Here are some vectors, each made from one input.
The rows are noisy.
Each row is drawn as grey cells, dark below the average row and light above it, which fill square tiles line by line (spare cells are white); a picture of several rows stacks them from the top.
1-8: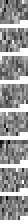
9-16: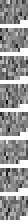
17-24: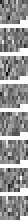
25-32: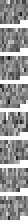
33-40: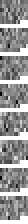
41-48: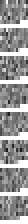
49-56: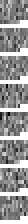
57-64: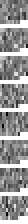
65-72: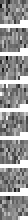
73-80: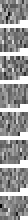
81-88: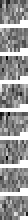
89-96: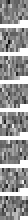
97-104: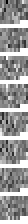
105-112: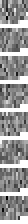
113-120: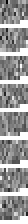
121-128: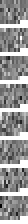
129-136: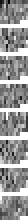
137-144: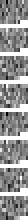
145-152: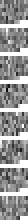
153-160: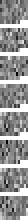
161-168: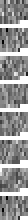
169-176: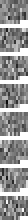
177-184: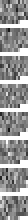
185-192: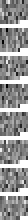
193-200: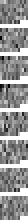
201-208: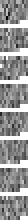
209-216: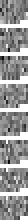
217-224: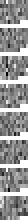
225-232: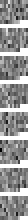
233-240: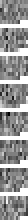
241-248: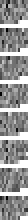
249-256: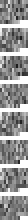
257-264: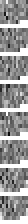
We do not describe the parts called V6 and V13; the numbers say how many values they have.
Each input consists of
a value of V13, together with either a point on a 4-point line and a true/false value, or a value of V6.
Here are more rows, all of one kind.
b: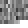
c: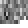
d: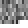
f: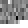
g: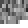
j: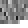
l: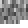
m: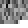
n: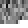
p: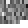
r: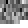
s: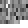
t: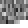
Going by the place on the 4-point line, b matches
d and n.
